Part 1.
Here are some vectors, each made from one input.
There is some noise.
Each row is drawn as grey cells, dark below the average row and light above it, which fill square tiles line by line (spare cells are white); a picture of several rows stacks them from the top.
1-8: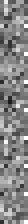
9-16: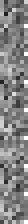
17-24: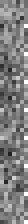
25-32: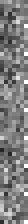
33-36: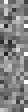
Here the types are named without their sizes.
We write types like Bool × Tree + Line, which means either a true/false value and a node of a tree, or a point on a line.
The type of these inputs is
Circle.
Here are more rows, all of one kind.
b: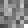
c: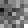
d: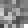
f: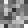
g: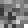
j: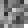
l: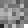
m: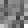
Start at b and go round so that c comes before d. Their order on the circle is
b, f, g, c, m, j, d, l.
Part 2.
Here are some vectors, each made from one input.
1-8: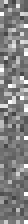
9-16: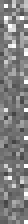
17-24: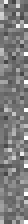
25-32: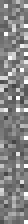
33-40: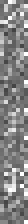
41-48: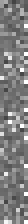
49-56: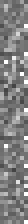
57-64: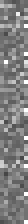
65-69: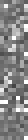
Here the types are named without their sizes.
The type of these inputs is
Line × Line.
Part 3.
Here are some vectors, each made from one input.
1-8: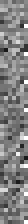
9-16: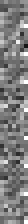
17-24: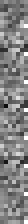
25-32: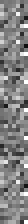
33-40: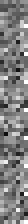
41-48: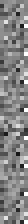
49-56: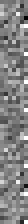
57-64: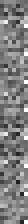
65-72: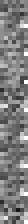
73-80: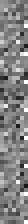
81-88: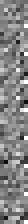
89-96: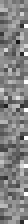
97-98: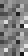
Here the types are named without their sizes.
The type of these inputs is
Bool × Bool × Bool.
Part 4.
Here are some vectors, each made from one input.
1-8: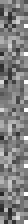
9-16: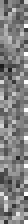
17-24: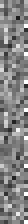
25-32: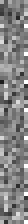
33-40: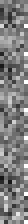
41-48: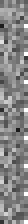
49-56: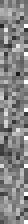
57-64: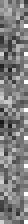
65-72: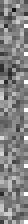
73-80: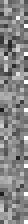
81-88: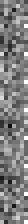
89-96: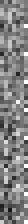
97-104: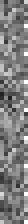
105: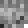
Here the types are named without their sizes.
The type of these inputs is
Circle.
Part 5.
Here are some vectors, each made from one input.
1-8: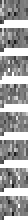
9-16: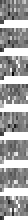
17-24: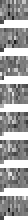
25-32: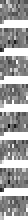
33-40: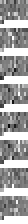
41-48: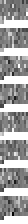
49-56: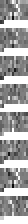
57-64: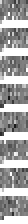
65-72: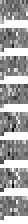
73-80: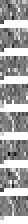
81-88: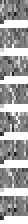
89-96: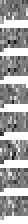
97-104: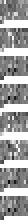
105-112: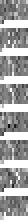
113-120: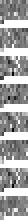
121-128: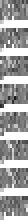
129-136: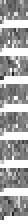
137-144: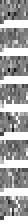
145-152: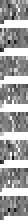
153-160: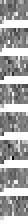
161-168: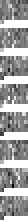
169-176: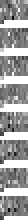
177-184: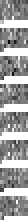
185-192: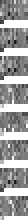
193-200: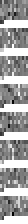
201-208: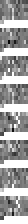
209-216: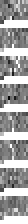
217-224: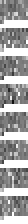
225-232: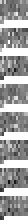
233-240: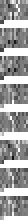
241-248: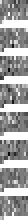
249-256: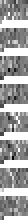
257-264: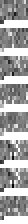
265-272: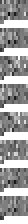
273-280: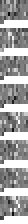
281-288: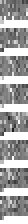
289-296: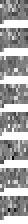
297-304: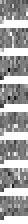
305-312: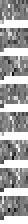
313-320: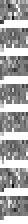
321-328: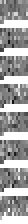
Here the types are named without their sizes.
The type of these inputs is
Circle.
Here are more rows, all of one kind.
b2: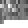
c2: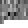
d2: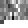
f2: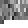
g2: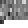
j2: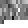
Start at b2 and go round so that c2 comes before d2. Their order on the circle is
b2, c2, g2, f2, j2, d2.
